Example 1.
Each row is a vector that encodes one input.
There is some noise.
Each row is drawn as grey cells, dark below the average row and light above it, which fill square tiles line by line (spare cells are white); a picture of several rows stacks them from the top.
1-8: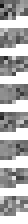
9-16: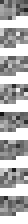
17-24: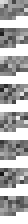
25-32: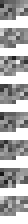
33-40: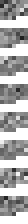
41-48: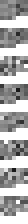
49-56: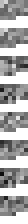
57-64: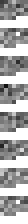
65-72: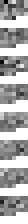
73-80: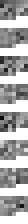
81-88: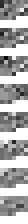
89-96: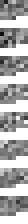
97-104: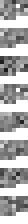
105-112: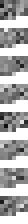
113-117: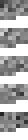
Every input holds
a point on an 11-point line.
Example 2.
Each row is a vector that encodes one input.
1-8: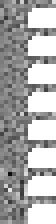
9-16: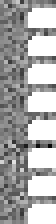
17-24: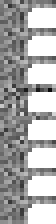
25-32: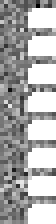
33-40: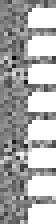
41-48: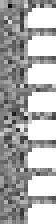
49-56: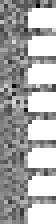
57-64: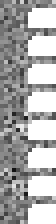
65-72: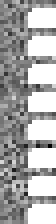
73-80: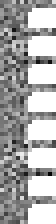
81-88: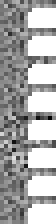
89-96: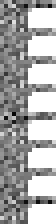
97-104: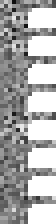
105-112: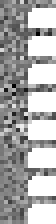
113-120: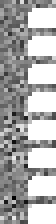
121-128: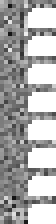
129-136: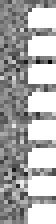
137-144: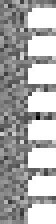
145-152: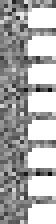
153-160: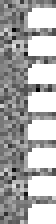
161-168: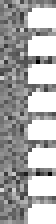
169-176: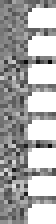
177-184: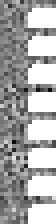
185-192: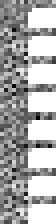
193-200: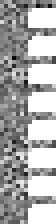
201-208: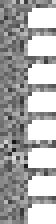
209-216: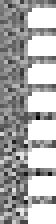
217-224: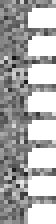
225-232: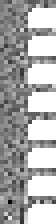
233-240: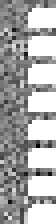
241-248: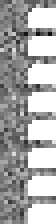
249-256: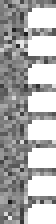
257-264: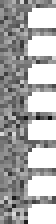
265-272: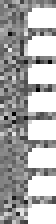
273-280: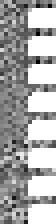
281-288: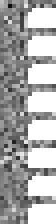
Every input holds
a point on a 10-point line.
